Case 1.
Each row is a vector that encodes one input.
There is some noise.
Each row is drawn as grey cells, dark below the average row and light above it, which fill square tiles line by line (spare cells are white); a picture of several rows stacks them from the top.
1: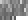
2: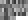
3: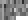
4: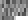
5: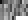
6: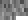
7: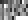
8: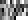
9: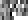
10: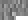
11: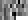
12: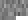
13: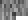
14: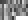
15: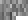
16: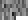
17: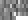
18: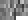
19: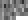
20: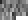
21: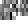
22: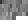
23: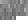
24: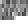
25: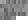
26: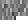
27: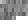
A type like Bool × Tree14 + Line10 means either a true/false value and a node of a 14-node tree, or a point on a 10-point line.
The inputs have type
Line5.
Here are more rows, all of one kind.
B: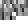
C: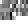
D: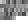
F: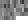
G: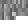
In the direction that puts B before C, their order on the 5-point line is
B, D, G, C, F.
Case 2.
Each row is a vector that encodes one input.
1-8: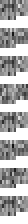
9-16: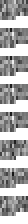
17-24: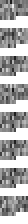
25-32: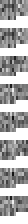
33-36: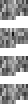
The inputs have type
Circle5.
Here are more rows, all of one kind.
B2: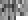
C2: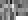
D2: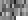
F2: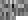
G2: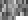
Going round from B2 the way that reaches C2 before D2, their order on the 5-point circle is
B2, F2, G2, C2, D2.
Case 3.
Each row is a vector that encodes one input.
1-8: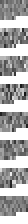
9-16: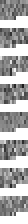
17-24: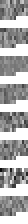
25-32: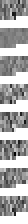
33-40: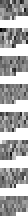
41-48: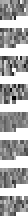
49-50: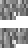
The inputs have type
Line5.
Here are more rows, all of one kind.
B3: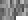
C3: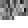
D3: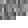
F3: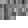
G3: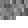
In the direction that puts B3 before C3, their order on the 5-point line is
D3, B3, F3, C3, G3.
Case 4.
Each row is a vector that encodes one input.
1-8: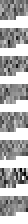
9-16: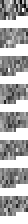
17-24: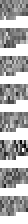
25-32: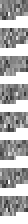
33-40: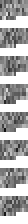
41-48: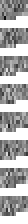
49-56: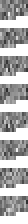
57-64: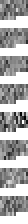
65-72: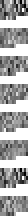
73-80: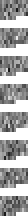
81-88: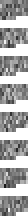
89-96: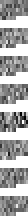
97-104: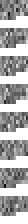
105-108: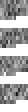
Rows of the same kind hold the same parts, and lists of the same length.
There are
2 kinds of row.
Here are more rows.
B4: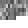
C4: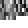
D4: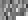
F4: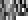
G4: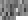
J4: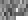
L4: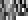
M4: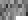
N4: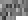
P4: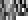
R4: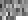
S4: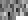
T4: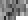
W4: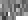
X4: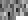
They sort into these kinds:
B4, D4, G4, J4, M4, N4, R4, S4, T4, W4, X4
C4, F4, L4, P4

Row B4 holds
five true/false values.
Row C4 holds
a fixed value.
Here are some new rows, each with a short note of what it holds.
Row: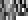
a fixed value
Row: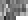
five true/false values
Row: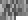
five true/false values
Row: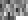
five true/false values
